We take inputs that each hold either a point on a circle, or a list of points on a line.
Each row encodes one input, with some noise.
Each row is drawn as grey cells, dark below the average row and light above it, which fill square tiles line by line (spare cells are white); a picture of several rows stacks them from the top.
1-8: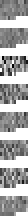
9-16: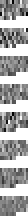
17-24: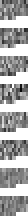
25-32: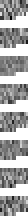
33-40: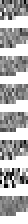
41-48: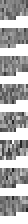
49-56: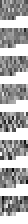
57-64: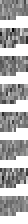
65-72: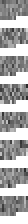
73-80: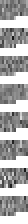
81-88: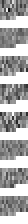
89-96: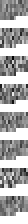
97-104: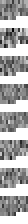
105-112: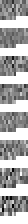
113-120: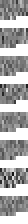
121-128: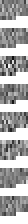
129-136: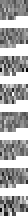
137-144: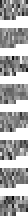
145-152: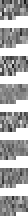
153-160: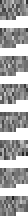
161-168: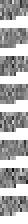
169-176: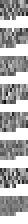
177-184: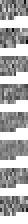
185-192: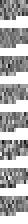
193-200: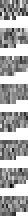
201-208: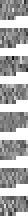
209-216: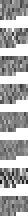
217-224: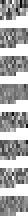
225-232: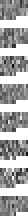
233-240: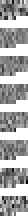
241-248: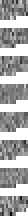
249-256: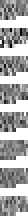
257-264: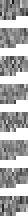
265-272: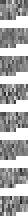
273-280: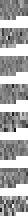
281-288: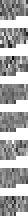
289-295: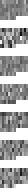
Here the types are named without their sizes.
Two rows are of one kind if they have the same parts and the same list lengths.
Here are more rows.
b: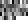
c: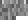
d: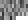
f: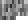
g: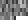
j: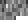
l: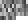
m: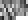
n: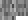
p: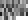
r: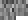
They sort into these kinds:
b, j
c, d, f, p
g, l, m, r
n

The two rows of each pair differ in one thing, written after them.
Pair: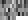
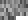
the place on the line in item 1 of the list
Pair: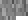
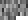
the place on the line in item 1 of the list
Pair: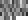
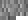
the place on the line in item 1 of the list
